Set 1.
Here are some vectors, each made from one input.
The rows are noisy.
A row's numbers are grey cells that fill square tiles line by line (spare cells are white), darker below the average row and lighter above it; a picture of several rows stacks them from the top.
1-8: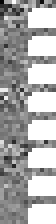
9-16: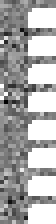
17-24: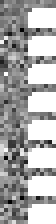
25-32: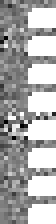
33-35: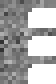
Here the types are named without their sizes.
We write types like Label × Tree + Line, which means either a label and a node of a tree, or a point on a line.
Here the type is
Label.
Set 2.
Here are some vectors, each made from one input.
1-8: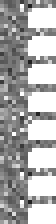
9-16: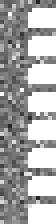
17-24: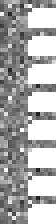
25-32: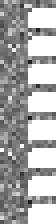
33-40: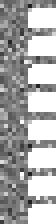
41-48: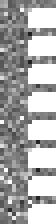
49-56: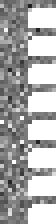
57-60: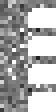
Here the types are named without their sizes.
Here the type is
Bool × Bool × Bool × Bool.
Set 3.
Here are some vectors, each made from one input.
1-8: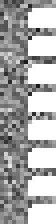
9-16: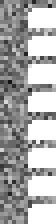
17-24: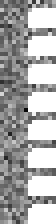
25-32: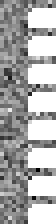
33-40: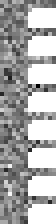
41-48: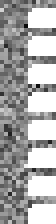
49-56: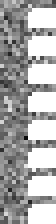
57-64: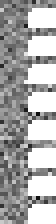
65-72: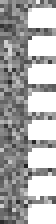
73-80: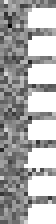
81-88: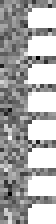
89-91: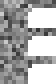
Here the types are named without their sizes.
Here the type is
Bool × Bool × Bool × Bool.
